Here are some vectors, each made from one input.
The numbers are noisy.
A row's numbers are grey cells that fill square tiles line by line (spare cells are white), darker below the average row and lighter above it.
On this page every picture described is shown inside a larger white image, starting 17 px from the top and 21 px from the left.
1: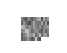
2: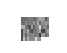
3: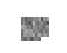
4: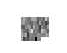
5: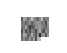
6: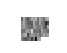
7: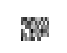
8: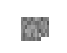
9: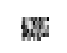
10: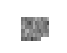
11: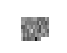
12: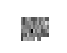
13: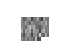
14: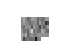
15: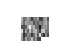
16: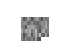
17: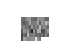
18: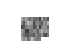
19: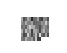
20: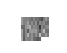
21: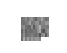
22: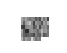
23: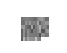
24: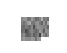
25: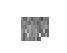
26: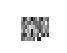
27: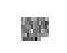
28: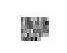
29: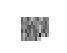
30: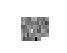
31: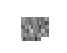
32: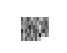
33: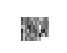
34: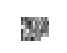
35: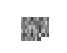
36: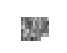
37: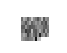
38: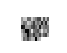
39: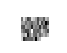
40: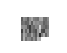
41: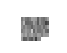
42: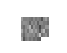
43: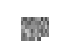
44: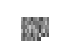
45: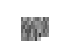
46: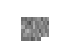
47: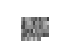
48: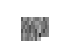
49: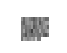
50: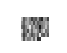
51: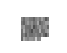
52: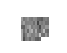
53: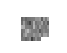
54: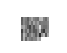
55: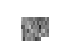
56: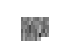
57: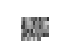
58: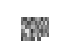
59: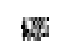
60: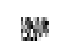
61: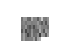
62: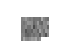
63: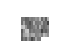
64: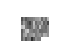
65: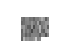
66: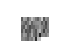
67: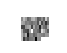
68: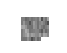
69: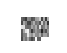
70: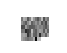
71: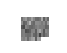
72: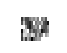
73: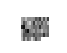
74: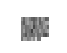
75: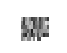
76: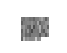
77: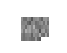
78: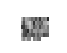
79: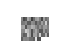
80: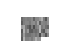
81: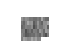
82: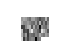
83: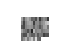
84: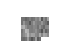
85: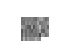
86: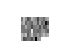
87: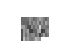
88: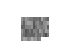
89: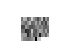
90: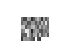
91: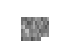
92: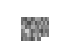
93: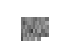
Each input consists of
either a point on a 7-point line, or a point on an 8-point line and a true/false value.
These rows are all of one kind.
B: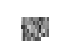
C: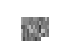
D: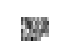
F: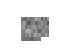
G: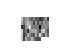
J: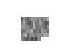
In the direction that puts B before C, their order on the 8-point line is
F, B, D, G, C, J.
